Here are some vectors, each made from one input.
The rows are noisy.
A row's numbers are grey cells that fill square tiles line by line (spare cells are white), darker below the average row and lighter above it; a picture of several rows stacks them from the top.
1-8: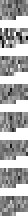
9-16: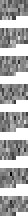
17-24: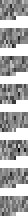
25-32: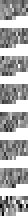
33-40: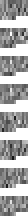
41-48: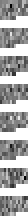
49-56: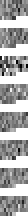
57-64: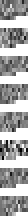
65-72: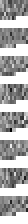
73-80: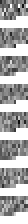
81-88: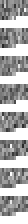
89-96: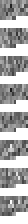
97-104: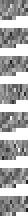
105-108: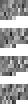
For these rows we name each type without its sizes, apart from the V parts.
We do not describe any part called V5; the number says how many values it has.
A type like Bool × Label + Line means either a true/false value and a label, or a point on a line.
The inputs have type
List(Bool × V5).
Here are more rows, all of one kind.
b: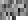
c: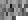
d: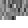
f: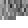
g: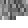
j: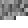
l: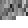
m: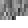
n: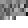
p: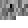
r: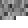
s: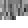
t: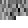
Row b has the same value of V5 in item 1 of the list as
c, m, p and s.
